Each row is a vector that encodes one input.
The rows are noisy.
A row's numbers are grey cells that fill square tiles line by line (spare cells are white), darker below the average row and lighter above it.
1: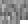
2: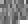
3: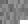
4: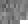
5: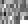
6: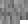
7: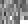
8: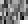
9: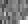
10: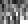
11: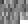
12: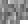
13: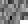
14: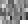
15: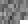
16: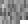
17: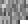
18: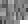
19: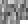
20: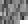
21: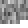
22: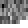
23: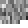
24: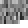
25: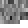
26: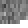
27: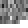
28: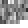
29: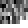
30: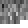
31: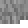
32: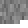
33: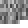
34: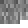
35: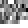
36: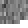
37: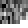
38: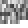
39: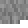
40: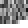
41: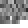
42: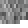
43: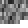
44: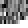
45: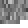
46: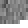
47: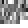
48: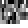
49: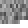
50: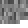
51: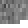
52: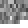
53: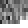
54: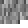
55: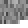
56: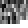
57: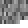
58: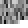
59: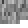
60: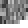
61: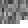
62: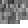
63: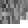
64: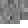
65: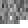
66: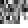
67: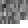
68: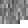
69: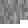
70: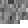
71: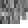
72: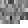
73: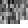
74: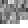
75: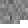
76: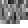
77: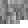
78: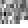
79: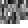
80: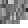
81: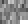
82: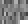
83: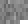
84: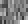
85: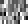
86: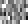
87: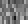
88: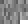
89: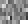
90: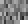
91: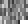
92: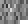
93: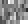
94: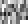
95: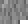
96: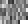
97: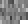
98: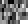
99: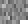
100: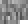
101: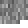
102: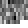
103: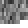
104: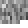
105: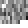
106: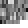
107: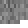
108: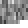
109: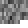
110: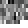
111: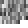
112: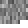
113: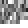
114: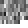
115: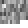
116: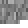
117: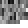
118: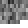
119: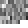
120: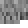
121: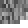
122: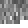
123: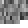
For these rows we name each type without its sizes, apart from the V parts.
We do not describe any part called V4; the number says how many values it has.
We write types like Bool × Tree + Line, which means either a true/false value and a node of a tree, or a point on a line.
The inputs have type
Bool × List(V4) + Line.
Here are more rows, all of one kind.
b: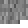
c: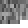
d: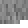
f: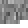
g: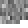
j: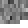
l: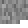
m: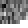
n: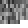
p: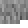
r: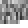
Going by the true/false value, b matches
c, d and l.
